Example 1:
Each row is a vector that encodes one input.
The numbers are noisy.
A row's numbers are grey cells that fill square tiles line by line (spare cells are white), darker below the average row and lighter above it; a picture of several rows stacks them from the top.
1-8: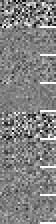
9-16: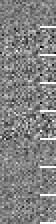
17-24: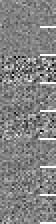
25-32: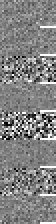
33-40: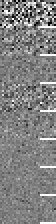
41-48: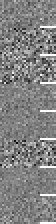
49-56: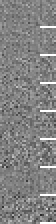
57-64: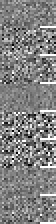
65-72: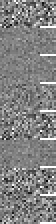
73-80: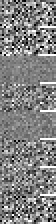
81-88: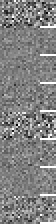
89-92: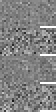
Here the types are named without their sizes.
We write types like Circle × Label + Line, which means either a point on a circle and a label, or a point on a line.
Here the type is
Bool × Circle + Unit.
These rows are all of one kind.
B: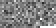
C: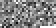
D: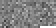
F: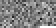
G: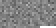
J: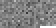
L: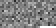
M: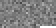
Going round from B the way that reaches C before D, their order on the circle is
B, G, C, F, J, L, D, M.
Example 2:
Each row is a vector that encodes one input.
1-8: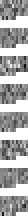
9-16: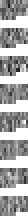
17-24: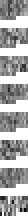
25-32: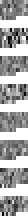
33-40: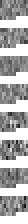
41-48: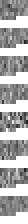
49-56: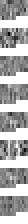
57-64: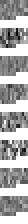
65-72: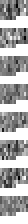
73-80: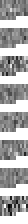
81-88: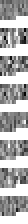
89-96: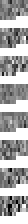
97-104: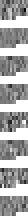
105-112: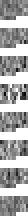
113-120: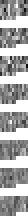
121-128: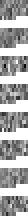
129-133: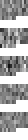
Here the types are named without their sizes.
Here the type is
(Bool × Bool × Bool + Unit) × Line.
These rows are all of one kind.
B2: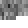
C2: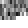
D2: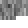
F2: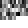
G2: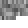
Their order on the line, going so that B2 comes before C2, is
F2, G2, B2, D2, C2.
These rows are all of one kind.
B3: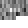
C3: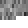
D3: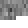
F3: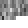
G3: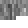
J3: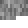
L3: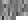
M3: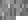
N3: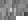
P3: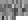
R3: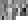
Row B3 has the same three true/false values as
C3 and N3.
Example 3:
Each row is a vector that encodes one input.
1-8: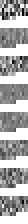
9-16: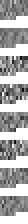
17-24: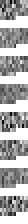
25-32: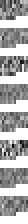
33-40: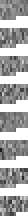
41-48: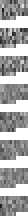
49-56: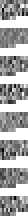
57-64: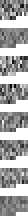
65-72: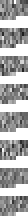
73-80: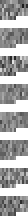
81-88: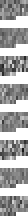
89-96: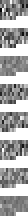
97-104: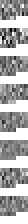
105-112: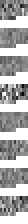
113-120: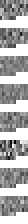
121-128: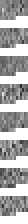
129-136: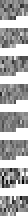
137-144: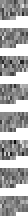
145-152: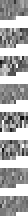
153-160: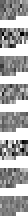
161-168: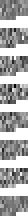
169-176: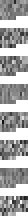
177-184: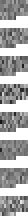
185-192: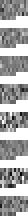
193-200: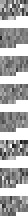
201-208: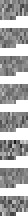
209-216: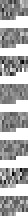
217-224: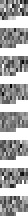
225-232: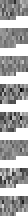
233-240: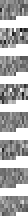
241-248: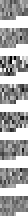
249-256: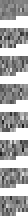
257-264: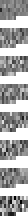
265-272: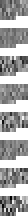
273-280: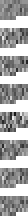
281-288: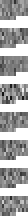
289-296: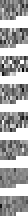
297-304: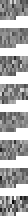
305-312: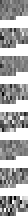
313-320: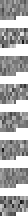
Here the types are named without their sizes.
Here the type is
Circle × Circle + Unit.
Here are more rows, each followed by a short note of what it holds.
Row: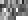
a fixed value
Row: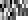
a fixed value
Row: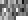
a fixed value
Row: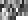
a fixed value
